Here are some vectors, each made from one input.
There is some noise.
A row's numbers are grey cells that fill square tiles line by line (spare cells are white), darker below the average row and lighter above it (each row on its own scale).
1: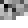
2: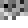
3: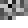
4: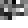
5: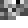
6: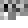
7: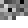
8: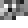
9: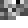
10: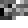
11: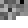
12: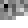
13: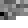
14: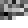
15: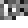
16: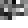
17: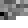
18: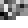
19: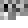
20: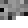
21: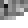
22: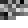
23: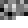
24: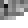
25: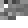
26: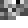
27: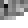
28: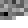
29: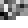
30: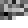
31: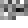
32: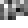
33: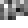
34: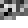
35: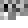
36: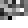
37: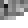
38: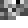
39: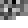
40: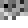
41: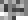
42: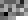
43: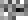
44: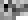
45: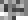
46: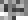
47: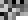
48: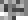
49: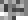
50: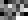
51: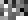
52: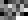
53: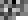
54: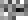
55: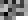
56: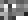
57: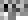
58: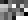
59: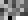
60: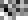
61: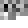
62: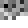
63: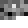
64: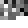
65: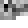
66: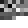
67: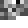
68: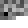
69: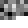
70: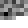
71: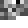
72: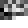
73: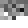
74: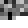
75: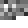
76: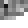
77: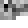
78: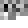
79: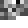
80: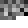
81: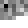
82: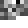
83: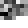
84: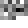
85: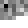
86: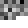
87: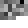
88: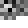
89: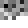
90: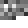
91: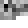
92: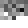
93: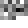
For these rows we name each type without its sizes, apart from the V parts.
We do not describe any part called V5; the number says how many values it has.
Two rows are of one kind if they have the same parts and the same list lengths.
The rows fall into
3 kinds.
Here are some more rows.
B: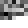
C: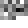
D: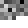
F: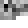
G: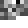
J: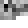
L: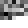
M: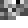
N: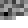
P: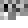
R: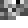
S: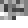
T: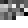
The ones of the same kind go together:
B, D, L, N, T
C, F, J, P, S
G, M, R

